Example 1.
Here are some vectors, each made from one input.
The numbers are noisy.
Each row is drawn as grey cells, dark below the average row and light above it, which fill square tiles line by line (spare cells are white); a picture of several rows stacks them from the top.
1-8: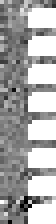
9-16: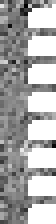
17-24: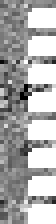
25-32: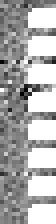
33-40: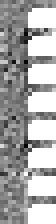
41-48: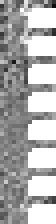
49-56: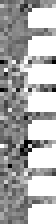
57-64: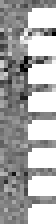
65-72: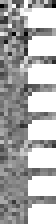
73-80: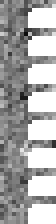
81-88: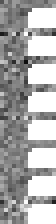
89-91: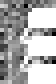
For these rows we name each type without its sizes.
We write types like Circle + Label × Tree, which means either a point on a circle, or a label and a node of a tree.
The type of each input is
Line.
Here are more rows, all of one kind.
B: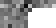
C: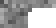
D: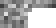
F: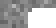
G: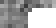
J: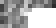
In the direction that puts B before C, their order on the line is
J, B, F, G, D, C.
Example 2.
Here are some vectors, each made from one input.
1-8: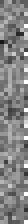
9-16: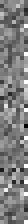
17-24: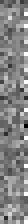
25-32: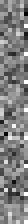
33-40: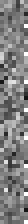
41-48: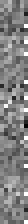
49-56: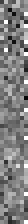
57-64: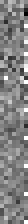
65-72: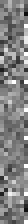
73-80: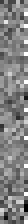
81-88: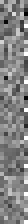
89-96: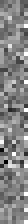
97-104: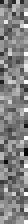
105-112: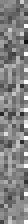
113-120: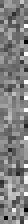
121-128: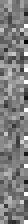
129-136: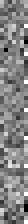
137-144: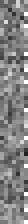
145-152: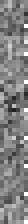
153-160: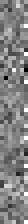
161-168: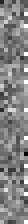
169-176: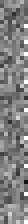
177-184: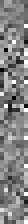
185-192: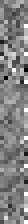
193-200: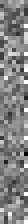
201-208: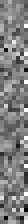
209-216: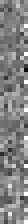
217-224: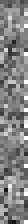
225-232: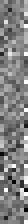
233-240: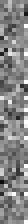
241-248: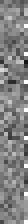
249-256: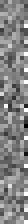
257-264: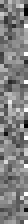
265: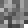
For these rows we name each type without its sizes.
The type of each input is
Circle.
